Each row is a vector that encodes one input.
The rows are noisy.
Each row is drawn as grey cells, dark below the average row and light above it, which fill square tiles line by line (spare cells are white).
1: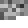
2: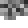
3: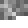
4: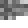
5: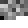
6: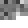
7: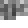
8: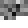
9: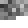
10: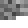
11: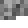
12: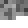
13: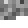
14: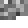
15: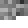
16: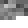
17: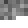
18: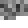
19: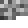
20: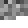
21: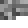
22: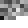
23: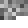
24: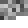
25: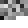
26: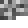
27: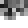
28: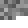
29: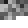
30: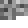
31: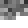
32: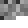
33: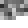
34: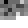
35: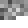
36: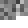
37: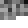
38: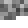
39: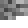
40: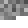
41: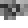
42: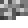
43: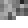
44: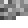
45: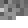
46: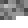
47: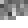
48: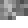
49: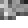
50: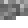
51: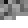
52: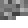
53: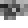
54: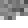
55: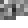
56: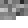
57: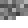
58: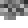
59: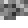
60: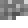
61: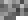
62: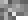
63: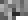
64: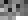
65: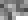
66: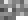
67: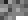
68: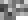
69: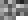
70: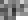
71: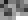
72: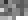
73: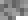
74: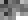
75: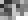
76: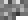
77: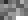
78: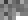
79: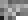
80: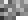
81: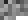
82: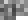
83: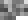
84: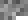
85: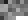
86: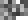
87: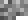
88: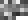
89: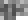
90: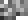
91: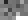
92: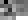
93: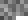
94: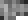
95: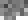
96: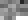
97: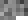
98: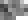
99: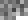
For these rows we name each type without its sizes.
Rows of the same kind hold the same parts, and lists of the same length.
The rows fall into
2 kinds.
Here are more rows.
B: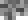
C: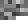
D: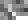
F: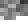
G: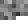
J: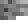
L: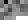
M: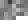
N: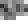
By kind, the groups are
B, D, F, L, M
C, G, J, N

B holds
a node of a tree and three true/false values.
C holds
a node of a tree.
